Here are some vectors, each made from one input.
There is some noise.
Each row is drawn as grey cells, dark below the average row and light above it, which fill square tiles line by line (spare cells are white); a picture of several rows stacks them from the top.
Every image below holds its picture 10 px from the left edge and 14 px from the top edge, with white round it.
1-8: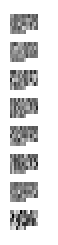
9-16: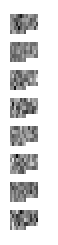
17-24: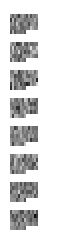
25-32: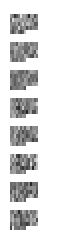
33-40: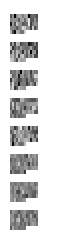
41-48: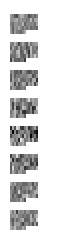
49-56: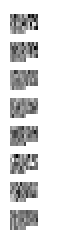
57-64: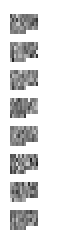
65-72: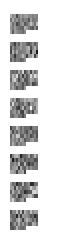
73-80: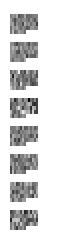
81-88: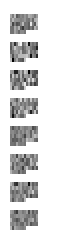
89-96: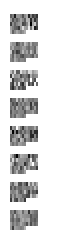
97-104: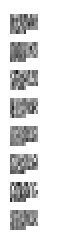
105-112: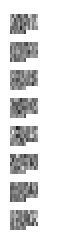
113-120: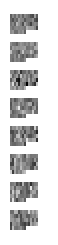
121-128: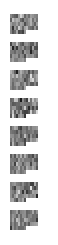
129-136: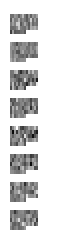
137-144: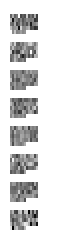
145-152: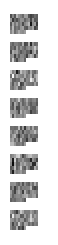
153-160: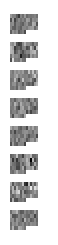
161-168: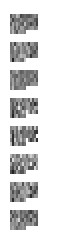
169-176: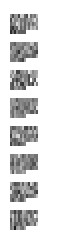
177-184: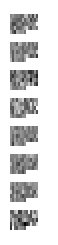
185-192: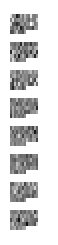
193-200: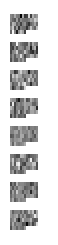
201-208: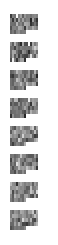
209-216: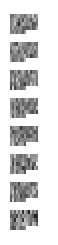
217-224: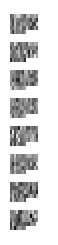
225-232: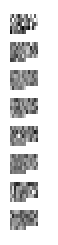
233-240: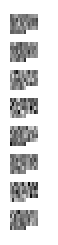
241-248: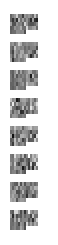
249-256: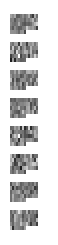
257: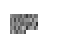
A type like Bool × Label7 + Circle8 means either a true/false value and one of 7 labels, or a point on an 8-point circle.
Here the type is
Line10 + List2(Line7).
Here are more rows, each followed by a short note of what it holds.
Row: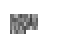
a list of one item
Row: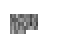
a list of one item
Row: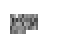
a list of two items
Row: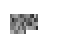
a list of one item
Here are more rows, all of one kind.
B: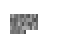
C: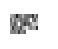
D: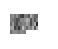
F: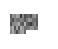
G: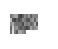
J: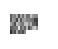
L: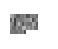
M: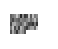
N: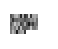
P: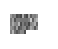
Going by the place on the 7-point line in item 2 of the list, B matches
D and M.
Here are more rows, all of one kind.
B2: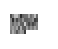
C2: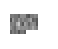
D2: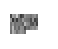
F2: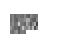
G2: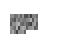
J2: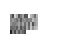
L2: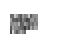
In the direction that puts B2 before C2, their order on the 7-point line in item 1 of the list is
L2, D2, B2, C2, G2, F2, J2.
